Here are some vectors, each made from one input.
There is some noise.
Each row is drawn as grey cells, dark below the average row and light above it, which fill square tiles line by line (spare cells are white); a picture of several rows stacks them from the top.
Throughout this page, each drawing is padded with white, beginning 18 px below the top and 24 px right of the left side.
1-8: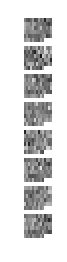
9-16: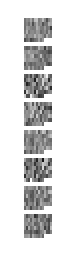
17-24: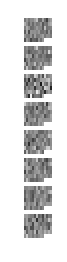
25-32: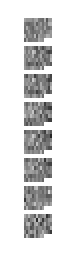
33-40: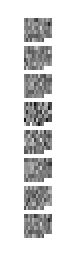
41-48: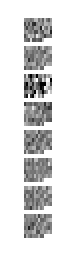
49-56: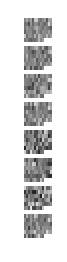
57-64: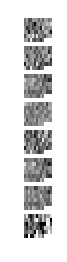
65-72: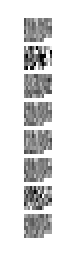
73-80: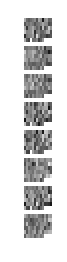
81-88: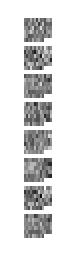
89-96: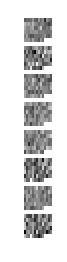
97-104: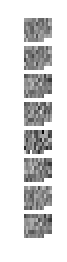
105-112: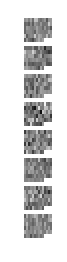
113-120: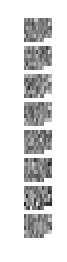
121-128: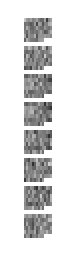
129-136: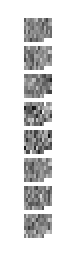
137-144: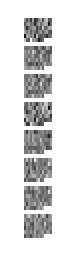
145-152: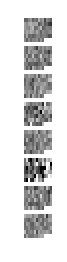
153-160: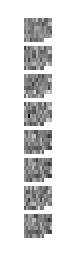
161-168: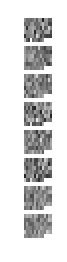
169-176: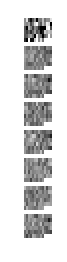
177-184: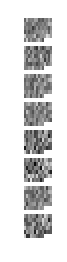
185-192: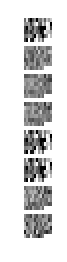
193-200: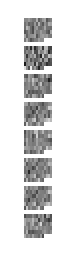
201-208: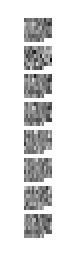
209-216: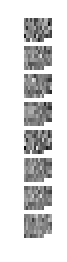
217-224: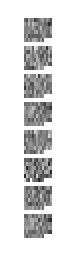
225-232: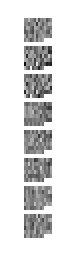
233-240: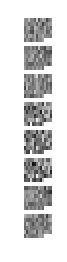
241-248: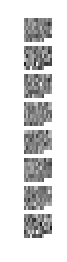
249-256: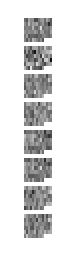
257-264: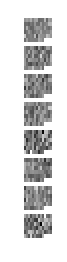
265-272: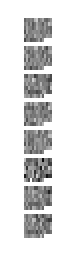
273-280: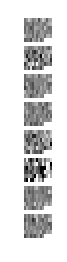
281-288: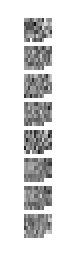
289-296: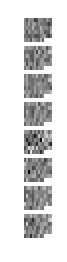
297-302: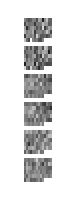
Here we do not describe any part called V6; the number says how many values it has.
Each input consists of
a list of up to two items, each a true/false value and a value of V6.
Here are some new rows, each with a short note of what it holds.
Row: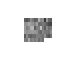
a list of one item
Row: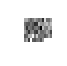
a list of two items
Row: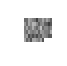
a list of one item
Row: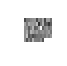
a list of one item
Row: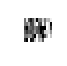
the empty list
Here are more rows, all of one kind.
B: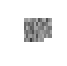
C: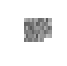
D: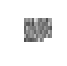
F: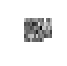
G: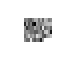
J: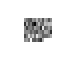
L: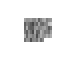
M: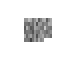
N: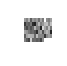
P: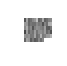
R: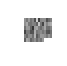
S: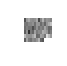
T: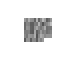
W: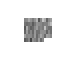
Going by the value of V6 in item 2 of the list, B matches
C, G, J and L.
